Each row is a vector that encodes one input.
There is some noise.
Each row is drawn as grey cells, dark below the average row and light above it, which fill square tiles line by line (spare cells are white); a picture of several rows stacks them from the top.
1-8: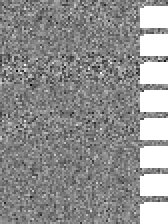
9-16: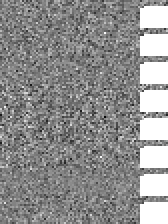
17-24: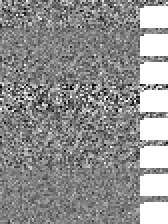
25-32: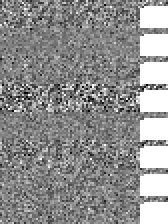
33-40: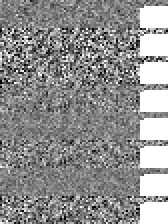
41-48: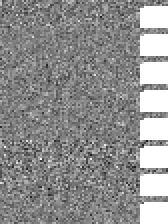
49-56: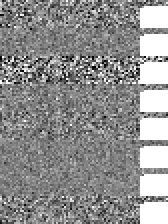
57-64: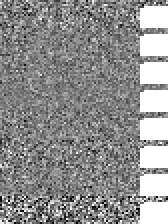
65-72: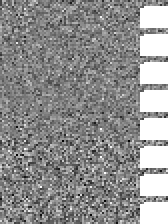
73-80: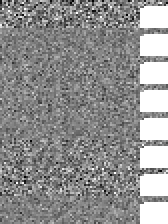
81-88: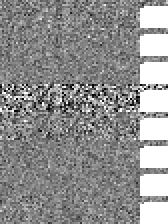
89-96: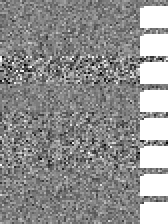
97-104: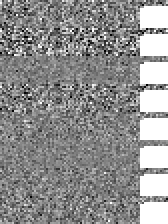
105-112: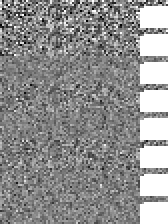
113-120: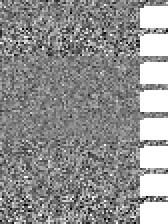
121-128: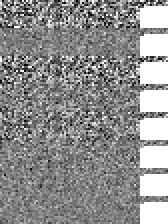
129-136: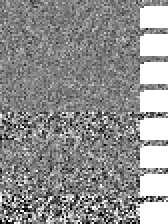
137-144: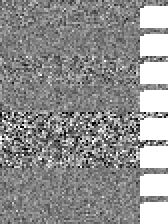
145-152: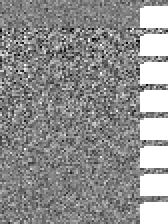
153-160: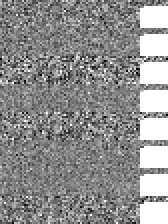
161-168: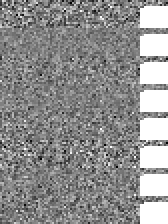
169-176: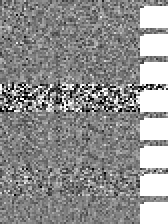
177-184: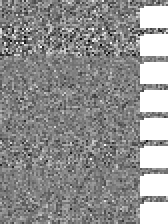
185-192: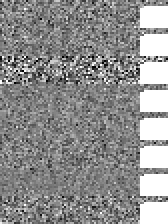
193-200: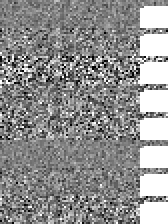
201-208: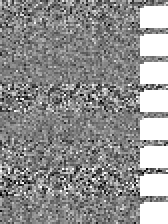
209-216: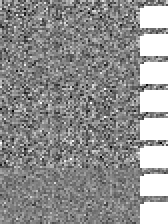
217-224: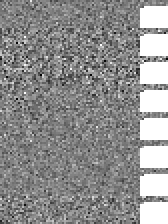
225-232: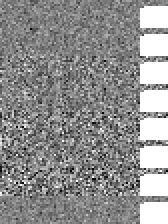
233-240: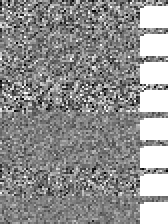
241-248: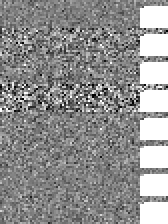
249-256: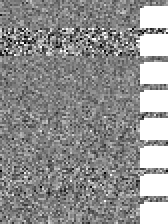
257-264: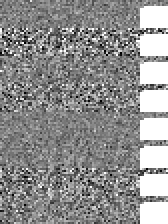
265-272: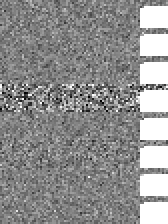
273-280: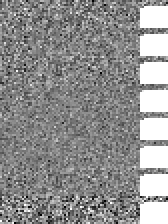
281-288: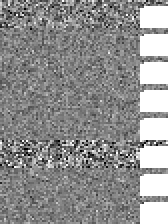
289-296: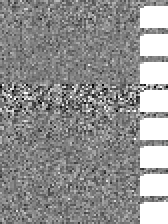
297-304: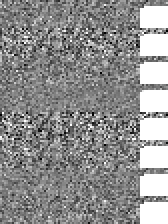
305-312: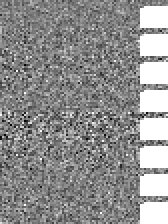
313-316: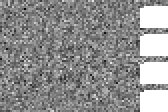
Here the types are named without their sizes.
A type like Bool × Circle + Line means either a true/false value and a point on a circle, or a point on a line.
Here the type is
(Bool × Bool × Bool + Unit) × Circle.
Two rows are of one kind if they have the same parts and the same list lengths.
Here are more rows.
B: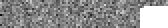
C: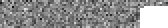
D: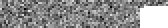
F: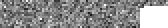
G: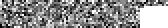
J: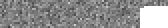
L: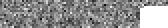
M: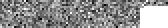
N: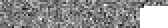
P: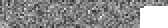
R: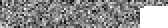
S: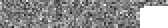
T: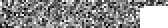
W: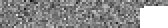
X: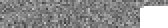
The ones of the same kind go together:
B, F, N, P, R, S
C, D, G, J, L, M, T, W, X

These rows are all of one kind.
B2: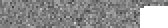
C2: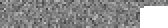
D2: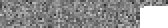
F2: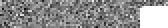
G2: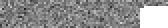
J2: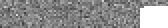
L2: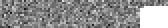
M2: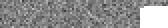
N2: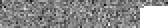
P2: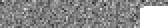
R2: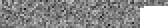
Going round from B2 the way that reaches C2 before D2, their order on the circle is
B2, P2, G2, N2, L2, J2, C2, F2, M2, D2, R2.
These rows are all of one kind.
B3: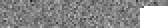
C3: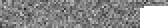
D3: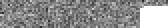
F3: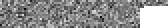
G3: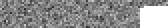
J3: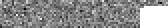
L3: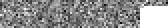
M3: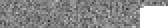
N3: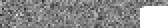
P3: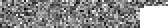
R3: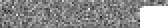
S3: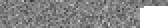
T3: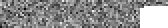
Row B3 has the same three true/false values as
C3, N3, P3 and T3.
